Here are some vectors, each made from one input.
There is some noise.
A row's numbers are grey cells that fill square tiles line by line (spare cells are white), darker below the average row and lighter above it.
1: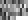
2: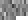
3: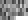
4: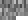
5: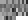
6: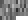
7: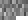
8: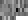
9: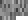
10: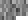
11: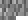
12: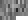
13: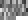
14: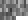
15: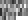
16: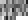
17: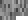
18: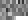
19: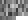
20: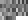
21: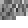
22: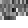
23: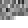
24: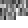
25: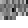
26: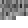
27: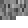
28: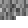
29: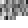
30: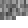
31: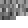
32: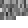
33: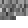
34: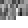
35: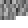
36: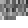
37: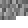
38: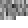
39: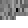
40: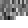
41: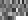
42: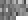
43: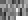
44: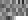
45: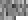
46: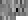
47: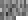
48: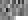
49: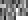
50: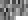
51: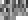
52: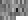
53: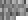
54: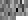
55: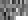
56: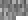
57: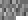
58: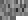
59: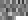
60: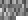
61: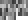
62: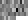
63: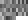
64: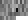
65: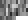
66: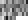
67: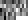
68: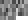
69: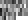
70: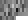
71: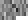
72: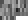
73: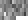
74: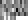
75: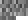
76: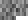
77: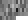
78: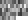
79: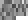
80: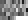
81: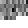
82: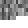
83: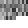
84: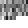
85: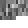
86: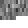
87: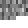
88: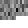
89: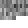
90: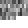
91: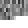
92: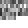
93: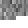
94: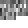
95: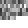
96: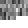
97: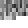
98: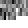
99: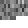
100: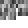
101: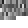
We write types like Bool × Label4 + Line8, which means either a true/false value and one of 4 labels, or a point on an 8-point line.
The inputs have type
(Bool × Bool × Bool + Unit) × Line5 + Line9.
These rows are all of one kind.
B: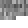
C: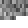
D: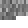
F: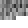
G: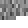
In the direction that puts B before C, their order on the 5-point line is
G, B, D, F, C.
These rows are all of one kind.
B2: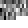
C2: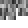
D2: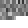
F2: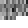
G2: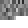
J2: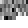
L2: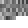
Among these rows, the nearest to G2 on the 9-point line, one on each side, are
C2 and D2.
